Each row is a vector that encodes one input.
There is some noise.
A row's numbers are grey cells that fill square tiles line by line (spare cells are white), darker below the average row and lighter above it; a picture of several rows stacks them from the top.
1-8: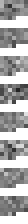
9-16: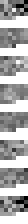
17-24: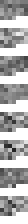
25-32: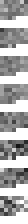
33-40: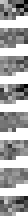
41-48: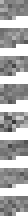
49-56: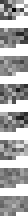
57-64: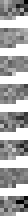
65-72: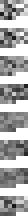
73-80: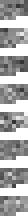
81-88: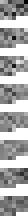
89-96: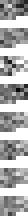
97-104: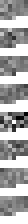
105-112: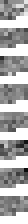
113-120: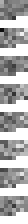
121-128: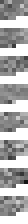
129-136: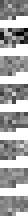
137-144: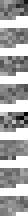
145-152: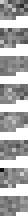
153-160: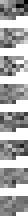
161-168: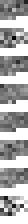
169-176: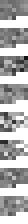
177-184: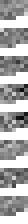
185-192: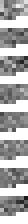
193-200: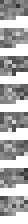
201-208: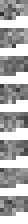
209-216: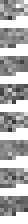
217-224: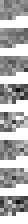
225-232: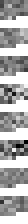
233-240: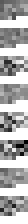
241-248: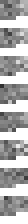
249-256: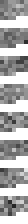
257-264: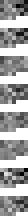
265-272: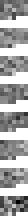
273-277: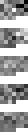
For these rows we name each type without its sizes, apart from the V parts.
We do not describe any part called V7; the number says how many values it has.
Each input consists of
a node of each of two trees, together with a list of values of V7.
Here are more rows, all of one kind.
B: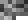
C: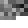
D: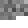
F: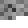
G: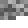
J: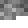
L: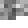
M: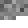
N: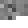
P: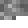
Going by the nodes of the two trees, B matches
J, M and P.
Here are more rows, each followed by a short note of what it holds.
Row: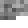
a node of each of two trees, together with a list of one item
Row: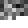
a node of each of two trees, together with the empty list
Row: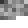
a node of each of two trees, together with a list of two items
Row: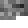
a node of each of two trees, together with a list of two items
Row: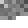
a node of each of two trees, together with a list of one item
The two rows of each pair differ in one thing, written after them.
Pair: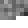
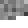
the value of V7 in item 2 of the list
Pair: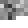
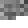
the value of V7 in item 2 of the list
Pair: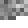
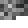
the node of one of the two trees
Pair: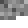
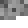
the value of V7 in item 1 of the list
